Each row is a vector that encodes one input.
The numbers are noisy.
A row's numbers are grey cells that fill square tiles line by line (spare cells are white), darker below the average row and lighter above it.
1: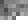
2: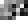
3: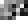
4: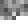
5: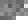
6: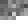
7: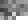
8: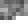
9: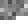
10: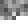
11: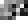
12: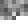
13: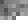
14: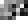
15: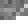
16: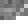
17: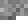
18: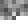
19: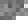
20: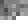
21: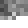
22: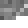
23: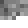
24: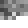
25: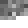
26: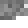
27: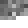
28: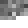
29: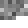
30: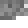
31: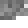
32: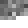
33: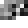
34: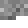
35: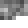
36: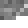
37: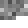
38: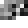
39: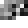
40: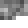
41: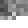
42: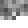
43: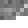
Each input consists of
either a fixed value, or one of 5 labels and a true/false value.
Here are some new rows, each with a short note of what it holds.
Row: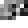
a fixed value
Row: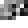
a fixed value
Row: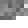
one of 5 labels and a true/false value
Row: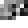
a fixed value
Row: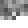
one of 5 labels and a true/false value
